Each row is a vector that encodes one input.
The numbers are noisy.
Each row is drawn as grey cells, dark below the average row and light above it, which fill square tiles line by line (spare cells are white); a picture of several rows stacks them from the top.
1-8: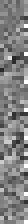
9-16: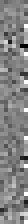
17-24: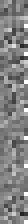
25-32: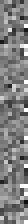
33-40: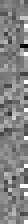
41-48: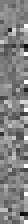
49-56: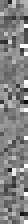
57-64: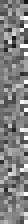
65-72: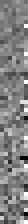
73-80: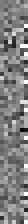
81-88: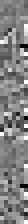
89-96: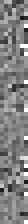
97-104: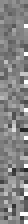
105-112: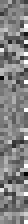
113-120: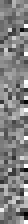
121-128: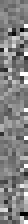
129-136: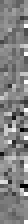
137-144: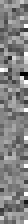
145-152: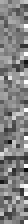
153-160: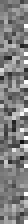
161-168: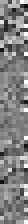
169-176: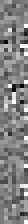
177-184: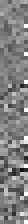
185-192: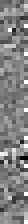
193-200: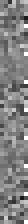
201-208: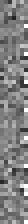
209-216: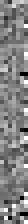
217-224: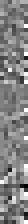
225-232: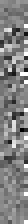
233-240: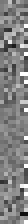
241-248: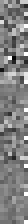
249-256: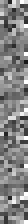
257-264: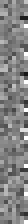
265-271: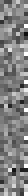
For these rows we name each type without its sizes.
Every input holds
a list of points on a line.
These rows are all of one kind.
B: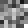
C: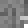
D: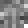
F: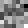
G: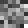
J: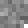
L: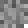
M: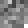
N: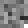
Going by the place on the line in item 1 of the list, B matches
D and L.
